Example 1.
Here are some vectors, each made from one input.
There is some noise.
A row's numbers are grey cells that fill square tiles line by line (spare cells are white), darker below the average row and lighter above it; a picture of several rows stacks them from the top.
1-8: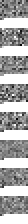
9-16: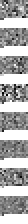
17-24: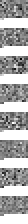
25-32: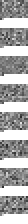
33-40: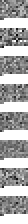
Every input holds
a point on an 8-point line.
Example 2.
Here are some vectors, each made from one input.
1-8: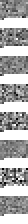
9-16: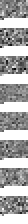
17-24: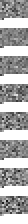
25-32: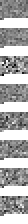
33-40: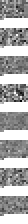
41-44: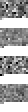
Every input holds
a point on a 5-point line.
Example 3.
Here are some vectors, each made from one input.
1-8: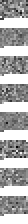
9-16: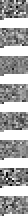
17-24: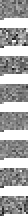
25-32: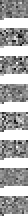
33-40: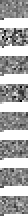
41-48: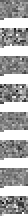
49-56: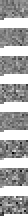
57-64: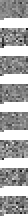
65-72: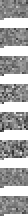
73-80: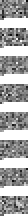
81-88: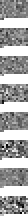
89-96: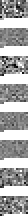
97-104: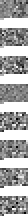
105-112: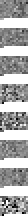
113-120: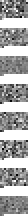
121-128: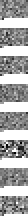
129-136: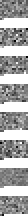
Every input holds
either a point on an 18-point circle, or a fixed value.
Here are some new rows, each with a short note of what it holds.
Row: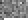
a point on an 18-point circle
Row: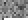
a point on an 18-point circle
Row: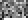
a fixed value
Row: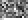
a point on an 18-point circle
